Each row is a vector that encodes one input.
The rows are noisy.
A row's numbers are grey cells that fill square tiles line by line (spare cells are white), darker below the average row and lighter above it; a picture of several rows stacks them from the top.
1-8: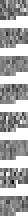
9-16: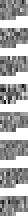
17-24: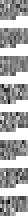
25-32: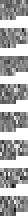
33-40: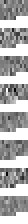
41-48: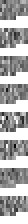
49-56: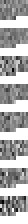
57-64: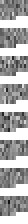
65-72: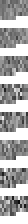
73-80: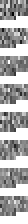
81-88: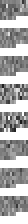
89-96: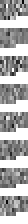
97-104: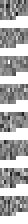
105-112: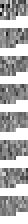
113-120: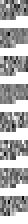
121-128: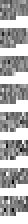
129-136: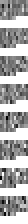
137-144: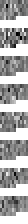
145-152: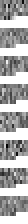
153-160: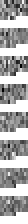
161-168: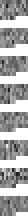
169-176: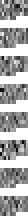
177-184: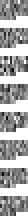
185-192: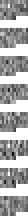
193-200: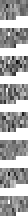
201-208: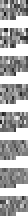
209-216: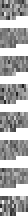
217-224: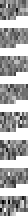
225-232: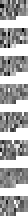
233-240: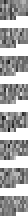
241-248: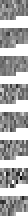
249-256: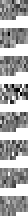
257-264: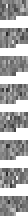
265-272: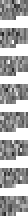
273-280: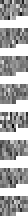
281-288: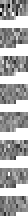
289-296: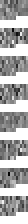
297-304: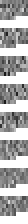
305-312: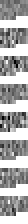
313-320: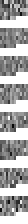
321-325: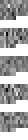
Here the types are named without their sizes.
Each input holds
a node of a tree, together with either a point on a line, or a node of a tree.
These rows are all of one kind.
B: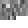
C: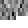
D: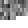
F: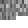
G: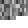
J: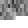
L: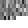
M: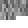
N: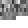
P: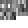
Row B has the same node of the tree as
C, N and P.
